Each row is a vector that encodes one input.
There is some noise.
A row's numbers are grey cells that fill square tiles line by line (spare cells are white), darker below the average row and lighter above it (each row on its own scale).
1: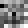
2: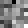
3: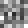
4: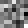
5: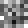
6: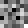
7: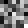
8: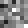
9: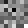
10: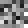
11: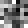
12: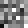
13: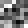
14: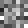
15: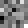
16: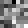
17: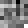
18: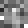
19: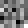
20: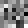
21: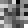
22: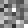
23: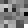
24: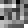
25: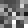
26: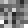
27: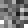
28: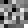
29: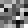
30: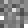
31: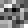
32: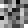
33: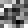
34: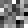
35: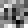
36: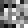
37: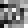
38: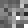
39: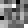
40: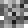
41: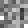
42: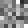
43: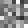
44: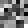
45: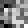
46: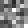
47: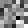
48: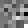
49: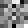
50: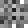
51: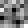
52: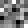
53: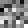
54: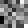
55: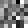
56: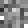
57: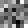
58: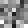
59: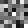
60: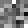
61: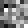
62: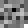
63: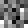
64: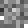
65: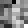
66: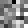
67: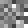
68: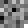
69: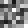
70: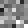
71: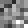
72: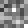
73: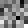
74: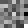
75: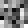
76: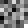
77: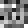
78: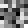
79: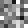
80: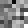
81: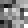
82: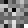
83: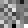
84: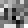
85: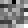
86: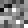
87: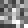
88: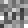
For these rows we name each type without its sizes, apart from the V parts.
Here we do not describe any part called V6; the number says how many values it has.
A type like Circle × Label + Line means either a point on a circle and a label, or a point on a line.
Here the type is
Bool × (Line + V6).
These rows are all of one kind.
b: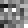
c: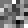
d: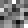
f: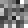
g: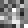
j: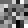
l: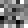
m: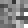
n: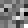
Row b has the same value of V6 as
c, d and l.
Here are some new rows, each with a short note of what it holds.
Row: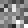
a point on a line and a true/false value
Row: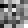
a true/false value and a value of V6
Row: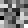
a point on a line and a true/false value
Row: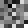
a point on a line and a true/false value
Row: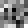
a true/false value and a value of V6
